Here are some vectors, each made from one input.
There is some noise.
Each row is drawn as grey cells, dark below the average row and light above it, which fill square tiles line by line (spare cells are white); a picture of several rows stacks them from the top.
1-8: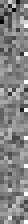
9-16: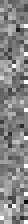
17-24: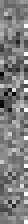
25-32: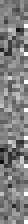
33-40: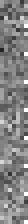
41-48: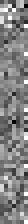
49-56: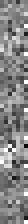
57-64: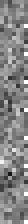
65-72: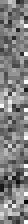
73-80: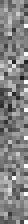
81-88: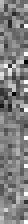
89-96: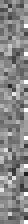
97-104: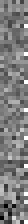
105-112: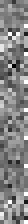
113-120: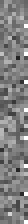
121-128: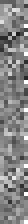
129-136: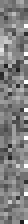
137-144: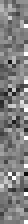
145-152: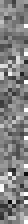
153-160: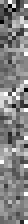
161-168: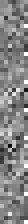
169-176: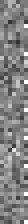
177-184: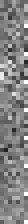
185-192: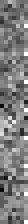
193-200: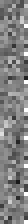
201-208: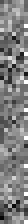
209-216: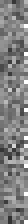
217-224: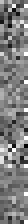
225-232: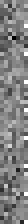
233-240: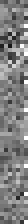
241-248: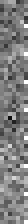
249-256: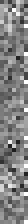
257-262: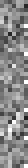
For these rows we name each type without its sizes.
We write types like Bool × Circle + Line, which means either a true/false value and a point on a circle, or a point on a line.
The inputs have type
Circle × (Label + Line).
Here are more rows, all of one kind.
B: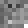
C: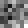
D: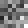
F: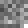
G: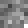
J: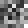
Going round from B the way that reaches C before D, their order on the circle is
B, G, C, D, J, F.
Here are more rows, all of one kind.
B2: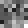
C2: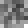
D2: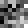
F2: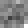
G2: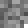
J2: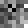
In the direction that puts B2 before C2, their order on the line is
B2, C2, F2, J2, G2, D2.
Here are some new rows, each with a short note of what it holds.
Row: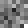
a point on a circle and a label
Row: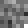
a point on a circle and a label
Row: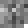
a point on a circle and a label
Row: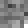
a point on a circle and a point on a line
